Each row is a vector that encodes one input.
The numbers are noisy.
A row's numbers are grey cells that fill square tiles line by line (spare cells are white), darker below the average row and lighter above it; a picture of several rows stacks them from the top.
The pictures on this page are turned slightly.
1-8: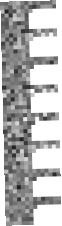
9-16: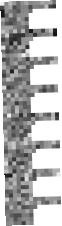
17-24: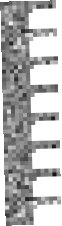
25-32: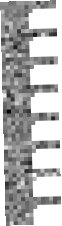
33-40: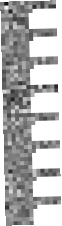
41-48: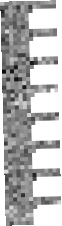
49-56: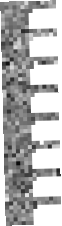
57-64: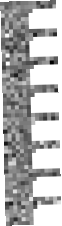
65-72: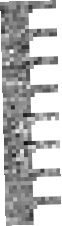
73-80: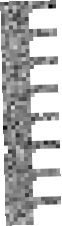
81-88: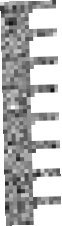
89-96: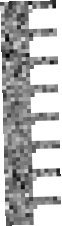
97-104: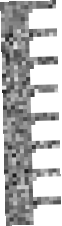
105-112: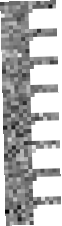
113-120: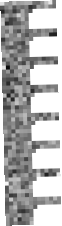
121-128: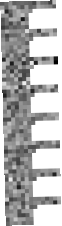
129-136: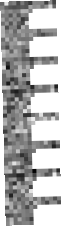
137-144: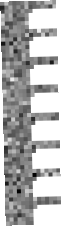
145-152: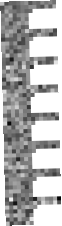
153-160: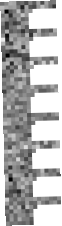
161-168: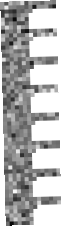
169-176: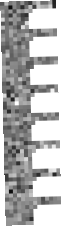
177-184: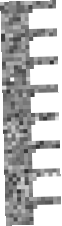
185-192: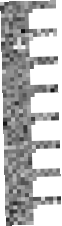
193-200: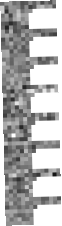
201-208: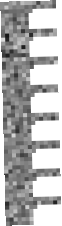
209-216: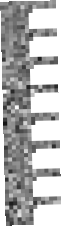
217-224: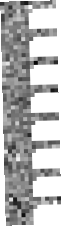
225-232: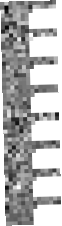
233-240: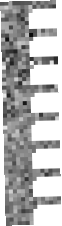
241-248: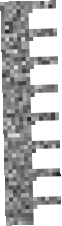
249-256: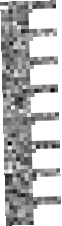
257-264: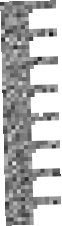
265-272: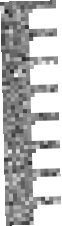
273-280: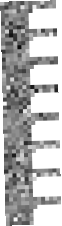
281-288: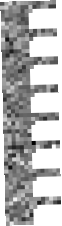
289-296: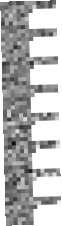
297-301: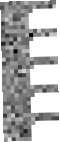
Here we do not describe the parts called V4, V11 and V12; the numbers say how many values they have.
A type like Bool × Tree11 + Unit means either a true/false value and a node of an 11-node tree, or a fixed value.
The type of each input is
(Bool × Circle10 × (Line7 + V12) + V4) × V11 + Circle6.
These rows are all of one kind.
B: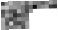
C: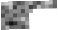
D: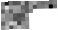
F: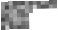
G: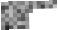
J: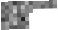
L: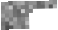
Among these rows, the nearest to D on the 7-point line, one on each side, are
B and G.
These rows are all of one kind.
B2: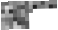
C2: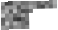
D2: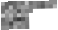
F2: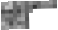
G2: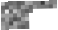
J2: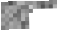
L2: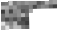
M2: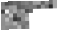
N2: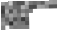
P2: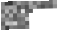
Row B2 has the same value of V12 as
G2, L2, M2 and N2.
